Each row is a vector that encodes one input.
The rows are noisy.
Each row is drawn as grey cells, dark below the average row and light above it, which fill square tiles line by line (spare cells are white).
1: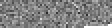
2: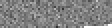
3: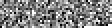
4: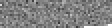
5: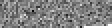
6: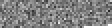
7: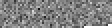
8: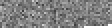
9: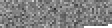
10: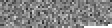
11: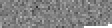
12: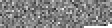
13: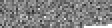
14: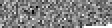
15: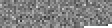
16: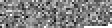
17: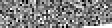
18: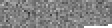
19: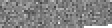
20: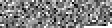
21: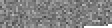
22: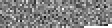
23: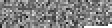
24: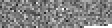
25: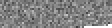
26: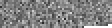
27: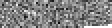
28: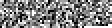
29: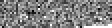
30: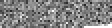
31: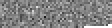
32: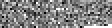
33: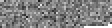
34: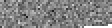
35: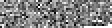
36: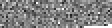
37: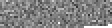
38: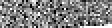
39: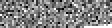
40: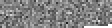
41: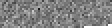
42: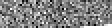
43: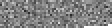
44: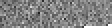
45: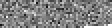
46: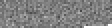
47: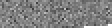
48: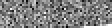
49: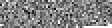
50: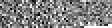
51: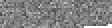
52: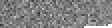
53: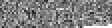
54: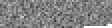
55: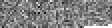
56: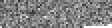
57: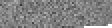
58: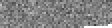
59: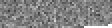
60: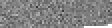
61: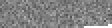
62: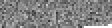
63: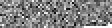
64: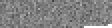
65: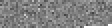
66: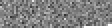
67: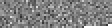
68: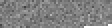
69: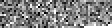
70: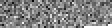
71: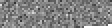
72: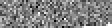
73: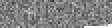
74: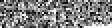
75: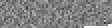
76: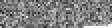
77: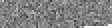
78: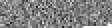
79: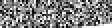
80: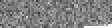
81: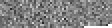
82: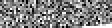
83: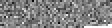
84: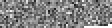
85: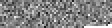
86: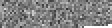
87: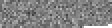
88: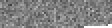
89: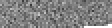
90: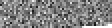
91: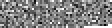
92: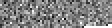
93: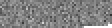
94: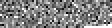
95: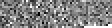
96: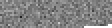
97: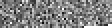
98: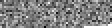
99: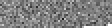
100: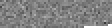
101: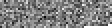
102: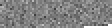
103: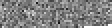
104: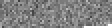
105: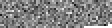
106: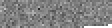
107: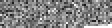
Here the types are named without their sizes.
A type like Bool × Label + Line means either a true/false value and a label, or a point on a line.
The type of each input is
(Bool × Tree + Unit) × Label.
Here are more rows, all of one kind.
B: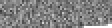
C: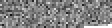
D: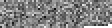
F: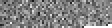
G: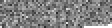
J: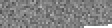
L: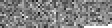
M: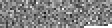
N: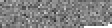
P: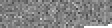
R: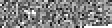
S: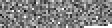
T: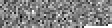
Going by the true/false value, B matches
C and G.
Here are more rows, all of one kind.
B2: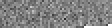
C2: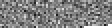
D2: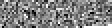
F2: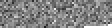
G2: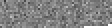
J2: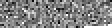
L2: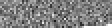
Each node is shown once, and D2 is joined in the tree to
J2.
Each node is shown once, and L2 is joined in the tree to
C2 and G2.
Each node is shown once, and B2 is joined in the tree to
F2.
